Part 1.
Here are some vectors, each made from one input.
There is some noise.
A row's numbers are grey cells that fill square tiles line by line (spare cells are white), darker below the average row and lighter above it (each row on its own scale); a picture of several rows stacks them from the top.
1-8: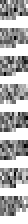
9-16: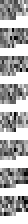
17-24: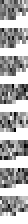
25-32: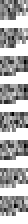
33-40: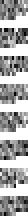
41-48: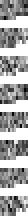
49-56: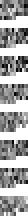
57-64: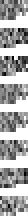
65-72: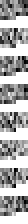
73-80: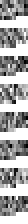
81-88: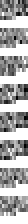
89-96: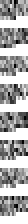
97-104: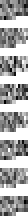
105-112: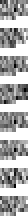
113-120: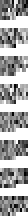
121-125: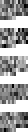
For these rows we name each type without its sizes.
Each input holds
a point on a line.
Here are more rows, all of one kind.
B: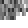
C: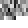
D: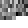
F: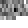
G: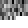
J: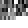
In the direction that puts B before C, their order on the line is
B, C, F, G, J, D.
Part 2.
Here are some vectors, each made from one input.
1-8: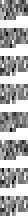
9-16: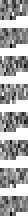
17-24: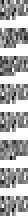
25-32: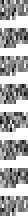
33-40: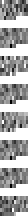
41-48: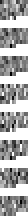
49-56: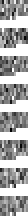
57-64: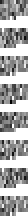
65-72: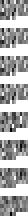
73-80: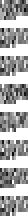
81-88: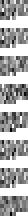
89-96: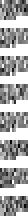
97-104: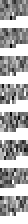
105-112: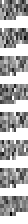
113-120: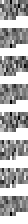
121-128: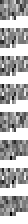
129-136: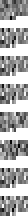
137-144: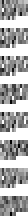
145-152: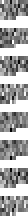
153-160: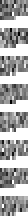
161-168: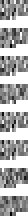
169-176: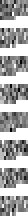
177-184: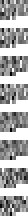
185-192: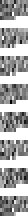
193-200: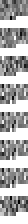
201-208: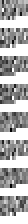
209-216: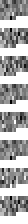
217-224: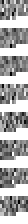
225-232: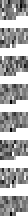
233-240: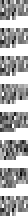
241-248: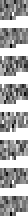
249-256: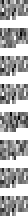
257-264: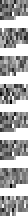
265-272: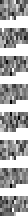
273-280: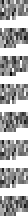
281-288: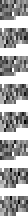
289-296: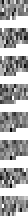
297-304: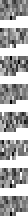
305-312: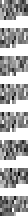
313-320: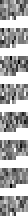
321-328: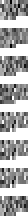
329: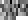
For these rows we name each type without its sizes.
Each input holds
a node of a tree.
